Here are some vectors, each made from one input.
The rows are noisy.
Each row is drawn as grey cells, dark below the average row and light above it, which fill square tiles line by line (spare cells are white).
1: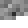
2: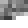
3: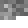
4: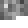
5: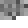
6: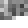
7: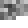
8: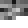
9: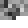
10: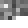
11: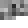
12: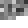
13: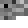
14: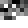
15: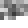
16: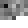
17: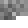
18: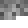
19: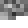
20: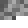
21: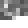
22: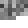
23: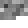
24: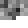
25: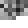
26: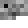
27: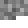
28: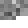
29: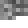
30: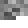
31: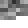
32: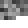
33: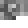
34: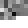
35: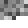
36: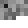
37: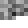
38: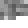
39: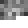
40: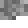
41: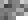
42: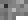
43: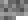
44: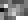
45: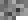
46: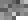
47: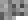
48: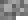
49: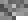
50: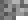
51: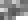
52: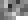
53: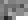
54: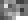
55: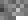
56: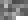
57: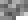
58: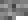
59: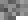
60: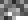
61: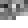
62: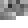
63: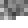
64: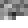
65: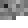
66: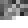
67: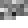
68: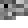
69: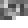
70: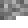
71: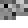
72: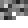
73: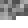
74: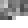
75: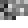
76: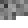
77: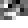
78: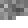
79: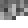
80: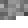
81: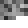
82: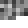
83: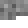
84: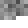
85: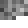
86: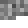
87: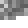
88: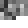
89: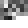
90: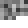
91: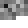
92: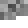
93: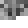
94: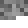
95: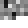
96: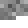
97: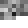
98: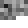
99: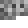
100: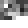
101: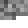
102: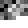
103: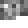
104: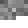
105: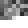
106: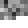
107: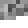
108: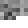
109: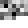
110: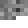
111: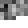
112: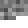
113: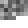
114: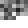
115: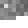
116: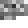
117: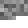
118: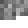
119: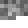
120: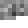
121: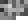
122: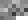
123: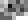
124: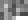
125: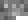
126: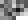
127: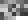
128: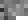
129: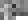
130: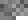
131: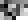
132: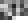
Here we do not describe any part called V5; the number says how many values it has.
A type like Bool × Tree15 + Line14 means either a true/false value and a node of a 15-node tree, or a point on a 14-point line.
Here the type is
List3(Bool × V5).
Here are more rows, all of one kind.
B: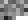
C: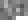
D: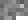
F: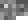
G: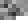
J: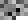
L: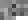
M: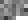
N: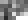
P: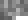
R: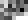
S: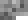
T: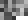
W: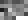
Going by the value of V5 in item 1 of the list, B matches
C, F and M.
